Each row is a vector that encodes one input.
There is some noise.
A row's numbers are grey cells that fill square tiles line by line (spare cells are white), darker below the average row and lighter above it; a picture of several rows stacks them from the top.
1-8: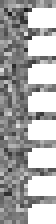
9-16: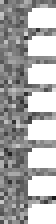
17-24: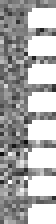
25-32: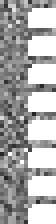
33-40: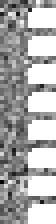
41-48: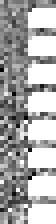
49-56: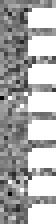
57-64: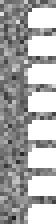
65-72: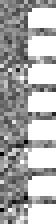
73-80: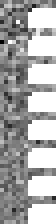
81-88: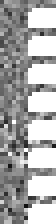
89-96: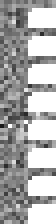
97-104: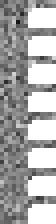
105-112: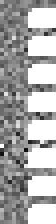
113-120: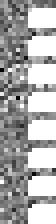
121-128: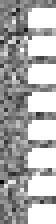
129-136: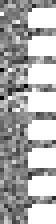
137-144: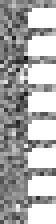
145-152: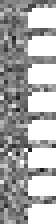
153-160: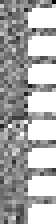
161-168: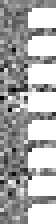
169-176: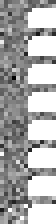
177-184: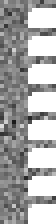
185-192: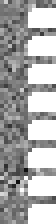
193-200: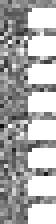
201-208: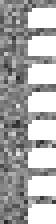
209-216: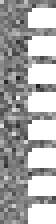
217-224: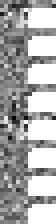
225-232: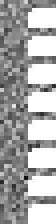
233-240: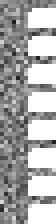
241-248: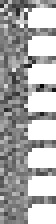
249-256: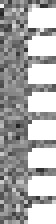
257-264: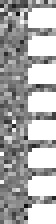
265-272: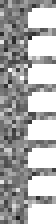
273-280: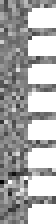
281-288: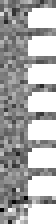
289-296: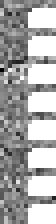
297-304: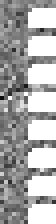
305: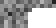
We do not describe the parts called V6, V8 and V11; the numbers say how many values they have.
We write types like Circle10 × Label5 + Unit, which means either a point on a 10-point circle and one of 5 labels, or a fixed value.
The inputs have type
Bool × V8 + (Line10 + List2(Line5)) × V6 × V11.
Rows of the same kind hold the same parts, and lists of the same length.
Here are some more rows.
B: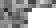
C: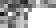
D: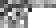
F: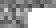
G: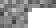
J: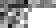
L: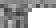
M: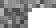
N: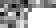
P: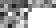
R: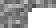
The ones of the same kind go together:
B, G
C, D, J, N, P
F
L, M
R

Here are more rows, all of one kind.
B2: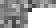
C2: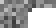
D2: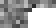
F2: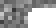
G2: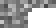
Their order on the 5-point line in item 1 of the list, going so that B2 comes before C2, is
B2, C2, F2, D2, G2.
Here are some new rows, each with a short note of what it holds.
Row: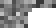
a value of V6 and a value of V11, together with a list of one item
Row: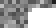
a point on a 10-point line, a value of V6 and a value of V11
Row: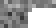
a value of V6 and a value of V11, together with the empty list
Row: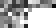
a true/false value and a value of V8
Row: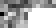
a true/false value and a value of V8
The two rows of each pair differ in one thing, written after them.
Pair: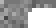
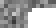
the value of V6
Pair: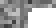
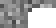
the value of V6
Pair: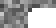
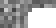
the place on the 5-point line in item 1 of the list
